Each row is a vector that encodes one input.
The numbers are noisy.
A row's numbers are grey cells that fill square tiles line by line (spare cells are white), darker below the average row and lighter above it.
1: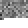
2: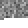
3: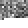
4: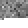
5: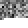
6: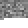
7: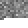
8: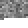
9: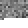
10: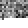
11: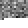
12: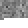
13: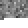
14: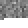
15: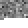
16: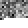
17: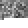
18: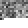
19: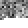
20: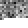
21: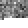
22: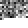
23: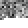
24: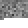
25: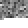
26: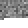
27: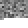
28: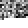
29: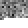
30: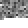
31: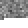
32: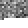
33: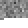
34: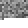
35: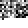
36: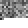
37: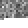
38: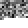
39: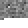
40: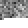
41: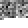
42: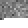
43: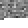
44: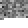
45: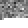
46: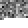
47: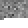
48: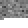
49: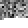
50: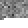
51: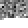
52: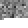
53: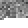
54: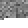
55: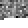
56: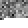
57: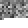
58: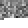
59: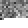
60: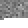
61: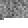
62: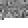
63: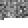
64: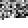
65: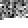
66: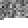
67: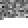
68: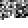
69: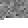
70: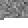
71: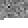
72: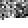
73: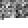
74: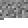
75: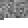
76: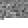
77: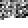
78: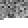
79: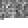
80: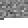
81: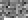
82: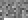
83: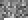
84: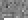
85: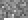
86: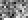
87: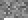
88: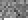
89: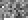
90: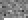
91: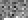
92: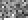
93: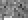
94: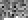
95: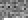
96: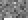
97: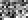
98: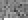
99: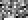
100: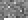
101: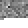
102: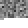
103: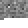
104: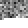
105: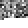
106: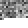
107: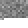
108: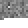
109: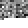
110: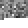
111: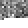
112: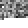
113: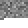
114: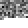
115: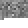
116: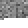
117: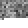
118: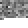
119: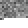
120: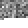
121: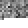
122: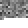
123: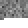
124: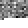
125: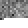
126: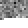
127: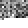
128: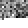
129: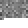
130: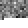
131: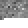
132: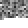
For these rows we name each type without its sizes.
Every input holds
a point on a line and five true/false values.
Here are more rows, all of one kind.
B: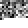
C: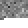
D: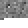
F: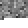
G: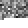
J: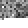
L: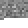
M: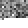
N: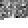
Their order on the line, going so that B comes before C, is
J, F, D, M, L, B, N, C, G.
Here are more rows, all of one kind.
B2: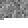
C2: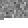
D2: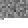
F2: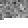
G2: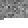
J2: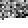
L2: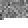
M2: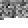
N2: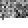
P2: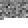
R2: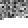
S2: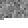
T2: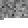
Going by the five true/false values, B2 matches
C2, F2 and S2.
